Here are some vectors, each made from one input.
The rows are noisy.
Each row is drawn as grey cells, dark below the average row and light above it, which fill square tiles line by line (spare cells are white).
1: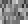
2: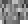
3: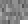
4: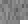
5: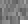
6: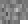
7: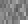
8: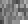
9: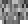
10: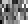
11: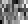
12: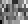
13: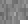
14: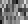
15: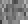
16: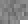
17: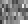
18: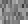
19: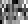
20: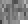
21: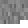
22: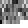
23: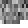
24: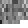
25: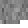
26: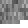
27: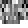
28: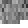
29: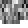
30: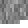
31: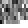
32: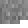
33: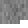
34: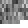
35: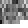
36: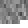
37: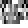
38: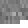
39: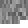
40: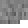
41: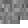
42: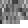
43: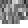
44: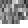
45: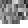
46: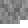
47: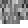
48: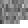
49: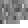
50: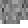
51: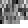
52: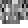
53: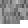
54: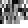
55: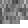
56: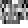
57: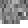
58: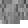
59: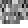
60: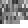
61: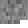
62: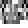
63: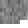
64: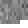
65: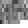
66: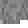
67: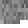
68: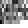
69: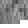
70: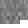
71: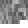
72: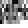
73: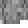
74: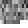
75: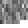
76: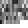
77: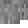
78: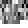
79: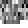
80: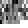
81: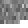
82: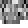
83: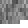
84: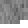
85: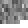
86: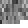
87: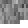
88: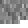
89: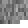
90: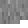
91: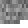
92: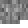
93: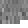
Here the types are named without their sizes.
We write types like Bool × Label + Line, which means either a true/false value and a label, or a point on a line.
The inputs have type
Bool × Bool × Bool × Bool × Line.
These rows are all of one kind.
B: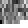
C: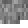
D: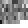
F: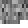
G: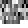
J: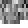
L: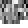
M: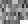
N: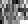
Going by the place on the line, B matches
M and N.
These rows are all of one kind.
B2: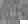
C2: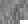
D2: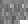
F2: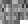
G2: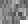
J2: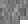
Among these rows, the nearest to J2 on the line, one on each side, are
B2 and F2.
